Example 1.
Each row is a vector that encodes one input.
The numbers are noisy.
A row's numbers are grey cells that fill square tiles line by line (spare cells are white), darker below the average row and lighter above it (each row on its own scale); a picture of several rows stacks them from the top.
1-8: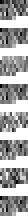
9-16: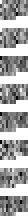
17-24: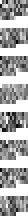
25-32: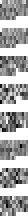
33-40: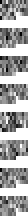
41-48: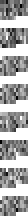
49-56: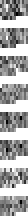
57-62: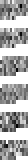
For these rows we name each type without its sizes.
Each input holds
a point on a line.
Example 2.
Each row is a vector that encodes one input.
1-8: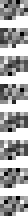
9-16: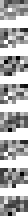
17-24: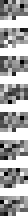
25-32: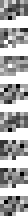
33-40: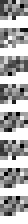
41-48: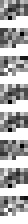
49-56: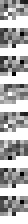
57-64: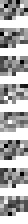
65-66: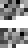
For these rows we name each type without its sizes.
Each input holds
a point on a circle.
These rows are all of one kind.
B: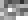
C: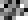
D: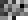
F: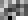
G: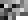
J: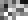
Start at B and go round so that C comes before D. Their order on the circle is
B, C, F, G, D, J.
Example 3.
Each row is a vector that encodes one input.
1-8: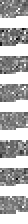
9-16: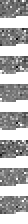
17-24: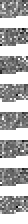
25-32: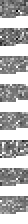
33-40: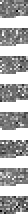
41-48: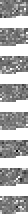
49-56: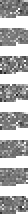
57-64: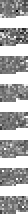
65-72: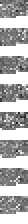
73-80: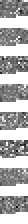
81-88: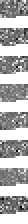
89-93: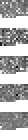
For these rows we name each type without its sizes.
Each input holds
a point on a circle.
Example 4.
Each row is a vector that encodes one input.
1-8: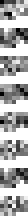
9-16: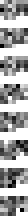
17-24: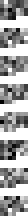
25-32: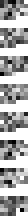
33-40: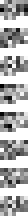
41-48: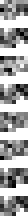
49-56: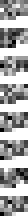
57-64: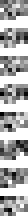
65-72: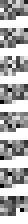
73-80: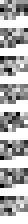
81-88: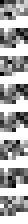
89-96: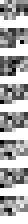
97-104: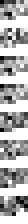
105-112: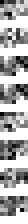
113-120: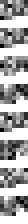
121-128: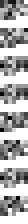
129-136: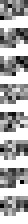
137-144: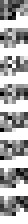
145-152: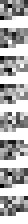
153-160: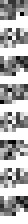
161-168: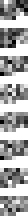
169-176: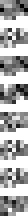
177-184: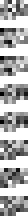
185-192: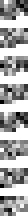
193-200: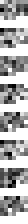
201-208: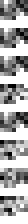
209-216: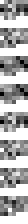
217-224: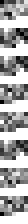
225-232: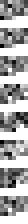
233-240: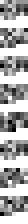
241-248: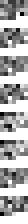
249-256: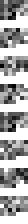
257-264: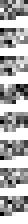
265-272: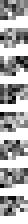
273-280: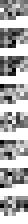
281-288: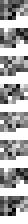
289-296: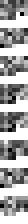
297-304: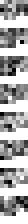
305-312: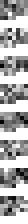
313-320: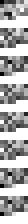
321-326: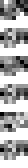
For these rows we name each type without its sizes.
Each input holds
a point on a circle.
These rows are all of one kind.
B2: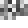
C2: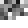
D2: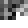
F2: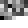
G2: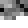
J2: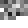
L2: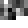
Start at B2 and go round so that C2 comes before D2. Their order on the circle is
B2, C2, F2, J2, D2, L2, G2.
